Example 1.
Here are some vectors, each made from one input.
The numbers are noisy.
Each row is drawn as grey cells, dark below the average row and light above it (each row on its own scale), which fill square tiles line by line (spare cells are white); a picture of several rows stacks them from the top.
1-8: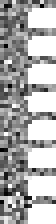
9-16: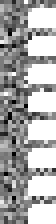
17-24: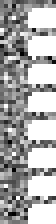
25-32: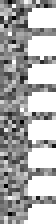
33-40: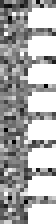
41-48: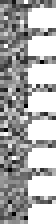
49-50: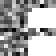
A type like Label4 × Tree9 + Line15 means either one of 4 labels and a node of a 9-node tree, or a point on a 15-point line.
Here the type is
Line7.
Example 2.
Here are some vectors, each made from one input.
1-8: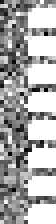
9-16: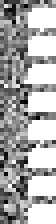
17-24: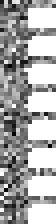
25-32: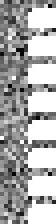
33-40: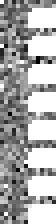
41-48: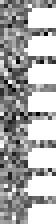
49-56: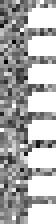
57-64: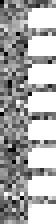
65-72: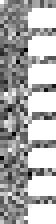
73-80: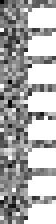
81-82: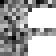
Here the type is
Tree8.
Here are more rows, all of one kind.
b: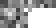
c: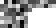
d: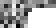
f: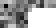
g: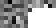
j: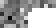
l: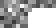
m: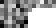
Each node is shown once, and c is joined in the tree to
g.
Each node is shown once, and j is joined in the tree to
f.
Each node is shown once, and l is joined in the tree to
b and d.
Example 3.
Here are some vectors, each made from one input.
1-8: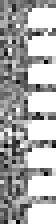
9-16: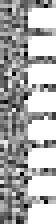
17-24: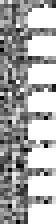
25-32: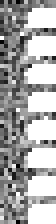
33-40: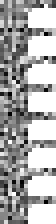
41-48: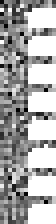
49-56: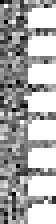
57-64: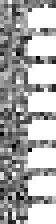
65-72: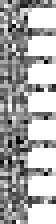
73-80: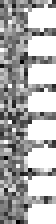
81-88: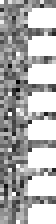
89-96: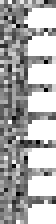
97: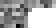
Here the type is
Line6.
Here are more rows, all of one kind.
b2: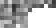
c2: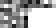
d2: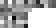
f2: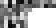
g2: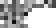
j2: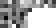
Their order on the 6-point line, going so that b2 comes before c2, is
f2, g2, b2, j2, c2, d2.
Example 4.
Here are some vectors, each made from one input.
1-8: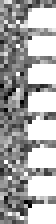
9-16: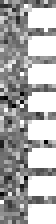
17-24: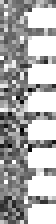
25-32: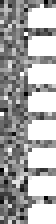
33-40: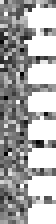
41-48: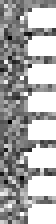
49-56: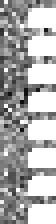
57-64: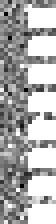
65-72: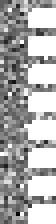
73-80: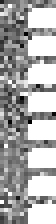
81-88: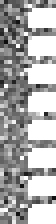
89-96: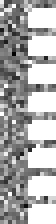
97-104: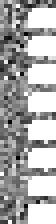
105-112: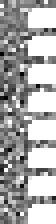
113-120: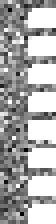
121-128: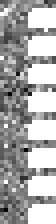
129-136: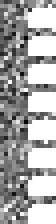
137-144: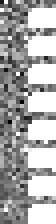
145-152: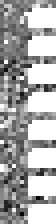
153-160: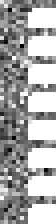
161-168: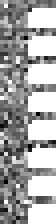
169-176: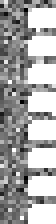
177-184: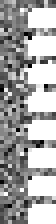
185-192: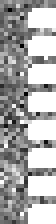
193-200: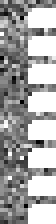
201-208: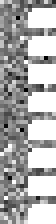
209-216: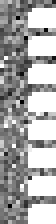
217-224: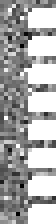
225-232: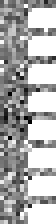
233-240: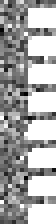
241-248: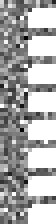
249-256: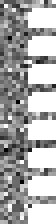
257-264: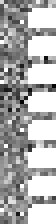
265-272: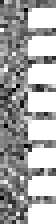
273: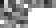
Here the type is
Circle13 + Unit.
